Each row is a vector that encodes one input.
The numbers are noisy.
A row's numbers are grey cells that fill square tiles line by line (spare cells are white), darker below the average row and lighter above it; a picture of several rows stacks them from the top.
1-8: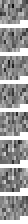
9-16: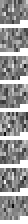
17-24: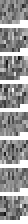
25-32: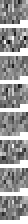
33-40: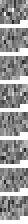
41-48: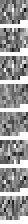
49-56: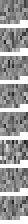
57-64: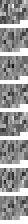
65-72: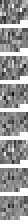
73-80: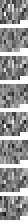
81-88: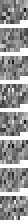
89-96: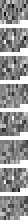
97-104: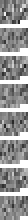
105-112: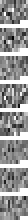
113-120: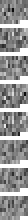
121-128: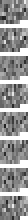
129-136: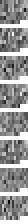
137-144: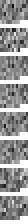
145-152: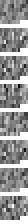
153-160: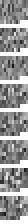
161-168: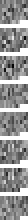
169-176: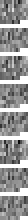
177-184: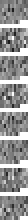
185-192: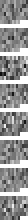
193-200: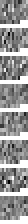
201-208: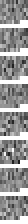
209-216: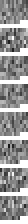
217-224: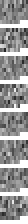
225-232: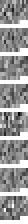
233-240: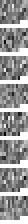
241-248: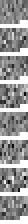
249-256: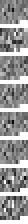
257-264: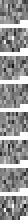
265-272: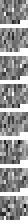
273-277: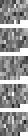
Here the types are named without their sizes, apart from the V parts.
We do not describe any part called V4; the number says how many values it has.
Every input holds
either a point on a circle, a true/false value and a value of V4, or a list of points on a line.
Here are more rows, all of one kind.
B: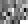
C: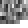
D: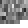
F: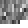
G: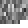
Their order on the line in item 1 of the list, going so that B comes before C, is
F, B, G, C, D.
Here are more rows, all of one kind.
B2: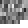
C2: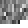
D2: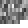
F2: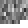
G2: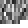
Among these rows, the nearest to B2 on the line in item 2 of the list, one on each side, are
D2 and F2.
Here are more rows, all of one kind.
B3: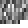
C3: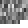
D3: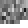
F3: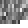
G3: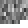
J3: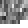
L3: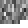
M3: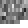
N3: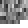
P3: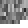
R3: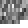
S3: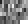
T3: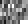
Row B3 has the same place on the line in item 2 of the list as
C3, F3, G3 and N3.
